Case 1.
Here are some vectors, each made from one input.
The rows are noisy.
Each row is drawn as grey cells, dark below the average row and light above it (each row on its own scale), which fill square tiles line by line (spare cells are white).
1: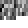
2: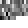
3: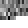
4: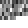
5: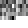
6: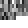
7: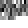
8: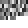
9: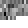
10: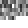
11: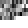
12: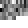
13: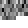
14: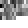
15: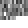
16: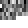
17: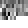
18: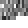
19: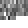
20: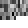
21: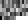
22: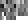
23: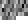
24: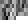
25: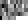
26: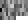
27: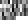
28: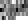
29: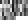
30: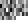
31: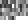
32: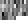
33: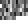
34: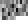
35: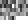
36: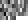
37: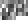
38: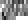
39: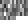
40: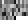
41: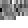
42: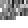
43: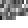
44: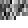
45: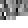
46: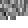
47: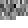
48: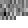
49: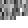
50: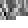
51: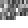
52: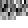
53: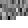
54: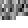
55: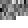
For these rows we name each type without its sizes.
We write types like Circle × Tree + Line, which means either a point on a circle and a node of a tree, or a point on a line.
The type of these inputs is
Bool × Bool × Bool × Bool + Unit.
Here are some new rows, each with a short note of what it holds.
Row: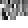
four true/false values
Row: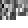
four true/false values
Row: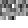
a fixed value
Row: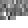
four true/false values
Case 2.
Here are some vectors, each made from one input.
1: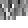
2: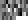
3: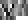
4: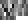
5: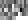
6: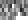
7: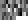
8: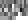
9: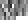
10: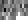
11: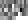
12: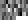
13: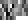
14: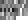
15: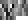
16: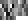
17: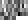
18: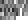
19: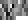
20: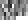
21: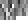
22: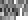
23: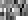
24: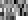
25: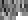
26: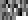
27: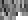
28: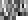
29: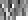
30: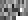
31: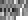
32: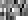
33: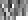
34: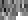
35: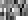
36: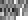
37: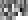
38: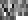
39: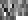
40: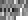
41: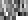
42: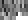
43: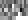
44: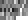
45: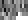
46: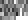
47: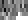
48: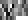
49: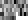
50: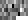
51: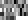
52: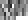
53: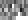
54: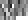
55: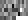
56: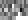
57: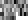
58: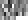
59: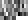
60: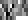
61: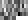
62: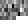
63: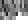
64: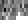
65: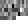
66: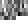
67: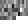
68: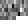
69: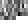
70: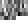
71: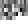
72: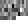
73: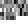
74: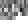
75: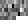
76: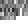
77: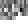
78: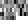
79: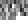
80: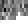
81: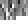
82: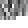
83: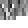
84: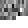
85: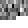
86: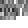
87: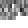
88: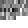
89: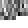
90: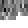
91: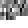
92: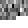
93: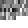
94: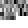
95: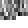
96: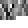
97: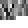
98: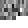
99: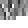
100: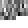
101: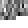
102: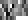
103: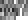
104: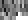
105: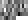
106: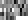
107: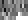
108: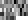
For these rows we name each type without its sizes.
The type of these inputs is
Bool × Bool × Bool + Unit.
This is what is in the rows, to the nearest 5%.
About 5% of them hold a fixed value. The rest hold three true/false values.
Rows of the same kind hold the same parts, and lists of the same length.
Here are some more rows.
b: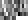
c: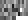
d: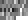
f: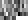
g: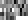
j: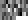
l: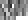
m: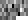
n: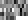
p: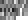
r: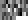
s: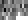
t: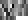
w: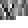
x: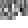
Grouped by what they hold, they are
b, c, d, f, g, l, m, n, p, s, t, w, x
j, r

